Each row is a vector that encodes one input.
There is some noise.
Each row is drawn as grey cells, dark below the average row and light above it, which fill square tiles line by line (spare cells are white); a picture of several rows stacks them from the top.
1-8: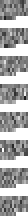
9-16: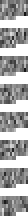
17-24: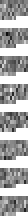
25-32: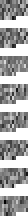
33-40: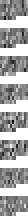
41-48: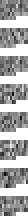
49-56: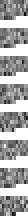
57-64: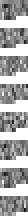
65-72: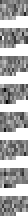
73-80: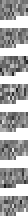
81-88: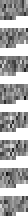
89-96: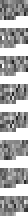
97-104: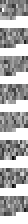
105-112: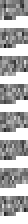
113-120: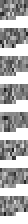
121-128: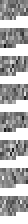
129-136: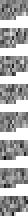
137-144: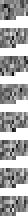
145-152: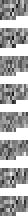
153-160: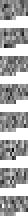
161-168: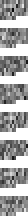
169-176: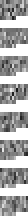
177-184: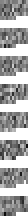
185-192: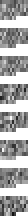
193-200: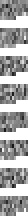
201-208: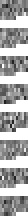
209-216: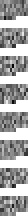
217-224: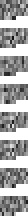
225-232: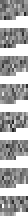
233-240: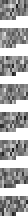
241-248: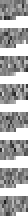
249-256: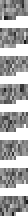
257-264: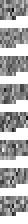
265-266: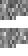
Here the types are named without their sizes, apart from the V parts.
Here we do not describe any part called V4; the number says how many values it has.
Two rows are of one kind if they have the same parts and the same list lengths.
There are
3 kinds of row.
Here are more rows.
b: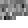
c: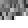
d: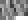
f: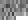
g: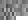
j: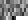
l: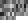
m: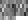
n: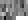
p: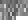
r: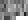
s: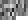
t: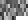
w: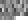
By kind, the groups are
b, d, f, g, n, p, r, w
c, j, l, s, t
m

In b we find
a point on each of two circles and a true/false value.
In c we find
a point on a line.
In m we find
a point on a circle and a value of V4.
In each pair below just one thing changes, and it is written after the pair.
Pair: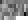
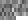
the place on one of the two circles
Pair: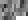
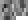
the true/false value
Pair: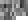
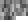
the true/false value
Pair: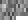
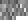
the true/false value
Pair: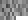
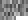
the true/false value
